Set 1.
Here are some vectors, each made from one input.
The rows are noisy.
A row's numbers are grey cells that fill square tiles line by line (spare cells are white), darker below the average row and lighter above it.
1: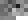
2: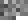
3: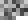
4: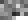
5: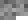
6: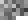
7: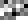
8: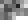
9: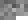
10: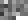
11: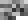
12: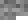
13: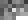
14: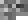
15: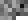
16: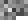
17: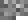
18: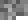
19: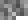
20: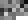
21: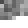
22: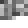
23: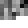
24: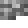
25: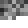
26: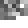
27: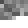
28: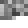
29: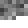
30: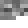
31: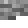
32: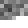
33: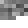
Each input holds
one of 5 labels.
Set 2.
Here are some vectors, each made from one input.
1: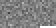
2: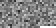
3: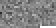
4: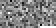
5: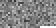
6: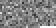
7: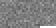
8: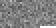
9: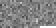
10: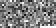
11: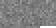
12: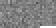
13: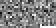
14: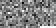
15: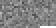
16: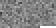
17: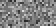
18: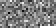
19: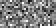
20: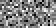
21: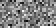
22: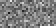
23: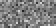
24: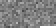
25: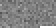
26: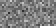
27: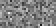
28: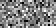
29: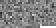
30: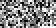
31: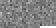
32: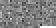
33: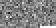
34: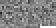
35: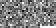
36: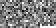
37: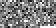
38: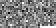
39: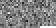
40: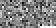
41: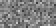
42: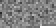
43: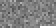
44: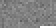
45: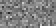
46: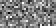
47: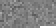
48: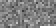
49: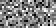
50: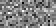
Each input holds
a node of a 9-node tree.
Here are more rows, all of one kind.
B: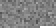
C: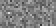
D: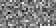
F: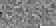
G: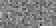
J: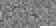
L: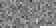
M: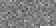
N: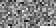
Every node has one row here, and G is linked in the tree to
C.
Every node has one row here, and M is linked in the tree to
C, D and J.
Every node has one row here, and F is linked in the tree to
B and N.
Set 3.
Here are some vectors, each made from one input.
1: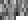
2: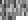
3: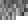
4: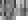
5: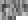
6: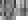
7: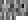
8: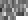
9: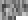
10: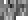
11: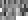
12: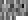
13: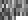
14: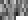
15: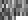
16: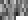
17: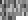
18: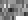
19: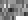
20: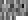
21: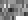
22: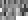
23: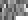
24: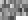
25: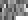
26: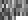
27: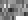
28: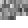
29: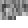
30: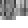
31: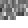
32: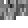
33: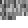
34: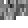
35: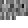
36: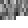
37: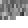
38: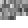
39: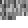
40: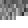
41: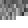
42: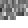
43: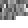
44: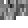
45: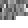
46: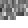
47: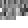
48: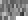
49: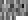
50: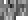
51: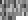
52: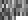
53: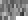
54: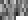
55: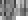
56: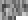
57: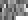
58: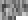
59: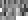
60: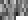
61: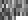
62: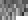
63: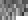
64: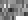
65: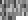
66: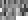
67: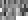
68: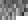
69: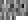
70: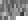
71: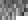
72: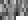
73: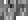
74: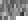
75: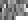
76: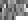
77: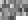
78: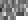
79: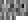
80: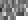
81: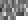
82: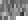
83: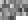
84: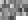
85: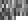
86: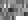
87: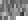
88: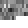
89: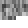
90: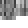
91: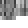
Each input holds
a point on a 14-point line.
